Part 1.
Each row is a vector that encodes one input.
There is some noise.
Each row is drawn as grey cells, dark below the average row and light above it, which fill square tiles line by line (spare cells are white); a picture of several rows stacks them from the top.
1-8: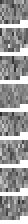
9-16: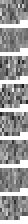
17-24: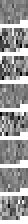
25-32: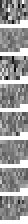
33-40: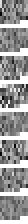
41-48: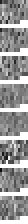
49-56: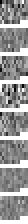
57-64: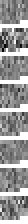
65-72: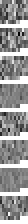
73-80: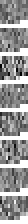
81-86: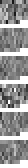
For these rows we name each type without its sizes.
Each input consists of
a node of a tree and a true/false value.
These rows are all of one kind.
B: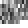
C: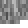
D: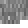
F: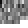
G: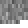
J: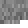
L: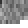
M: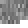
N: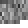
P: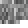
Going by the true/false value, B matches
D, M, N and P.
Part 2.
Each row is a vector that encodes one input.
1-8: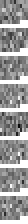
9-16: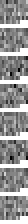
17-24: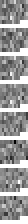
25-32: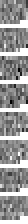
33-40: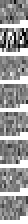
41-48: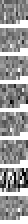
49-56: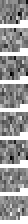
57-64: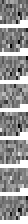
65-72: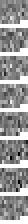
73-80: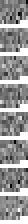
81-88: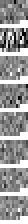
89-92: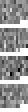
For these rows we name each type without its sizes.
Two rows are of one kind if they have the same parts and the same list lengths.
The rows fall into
2 kinds.
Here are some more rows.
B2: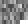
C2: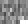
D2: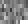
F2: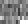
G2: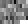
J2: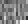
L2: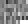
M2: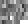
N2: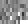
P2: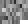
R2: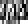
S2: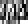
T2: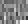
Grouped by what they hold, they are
B2, C2, D2, F2, G2, J2, L2, M2, N2, P2, T2
R2, S2

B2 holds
a point on a circle and a true/false value.
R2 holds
a fixed value.
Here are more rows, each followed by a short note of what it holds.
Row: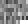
a point on a circle and a true/false value
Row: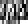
a fixed value
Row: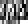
a fixed value
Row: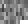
a point on a circle and a true/false value
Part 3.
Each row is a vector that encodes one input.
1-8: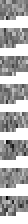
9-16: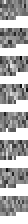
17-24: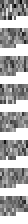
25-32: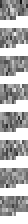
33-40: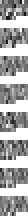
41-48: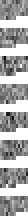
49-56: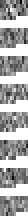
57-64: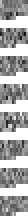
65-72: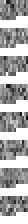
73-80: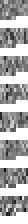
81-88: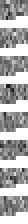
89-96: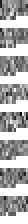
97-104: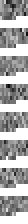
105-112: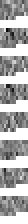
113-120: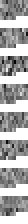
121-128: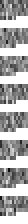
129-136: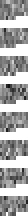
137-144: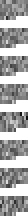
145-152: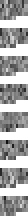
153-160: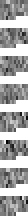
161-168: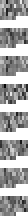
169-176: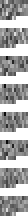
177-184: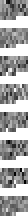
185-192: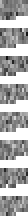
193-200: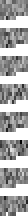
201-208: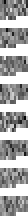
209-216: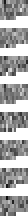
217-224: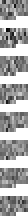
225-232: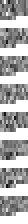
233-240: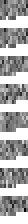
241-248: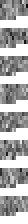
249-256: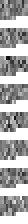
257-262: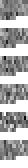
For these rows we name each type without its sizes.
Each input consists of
a label, together with either a fixed value, or three true/false values.
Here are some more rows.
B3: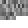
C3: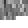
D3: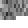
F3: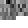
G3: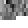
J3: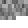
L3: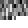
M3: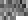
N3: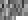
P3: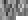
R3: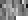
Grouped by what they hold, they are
B3, C3, D3, F3, G3, J3, M3, N3, P3
L3, R3

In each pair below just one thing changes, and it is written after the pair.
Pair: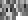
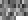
one of the three true/false values
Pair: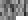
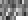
the label
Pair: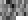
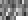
the label
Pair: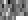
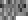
the label
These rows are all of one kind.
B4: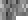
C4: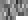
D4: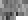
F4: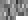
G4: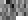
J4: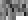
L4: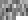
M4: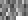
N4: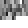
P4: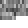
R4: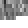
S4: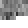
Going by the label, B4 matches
D4, G4 and S4.
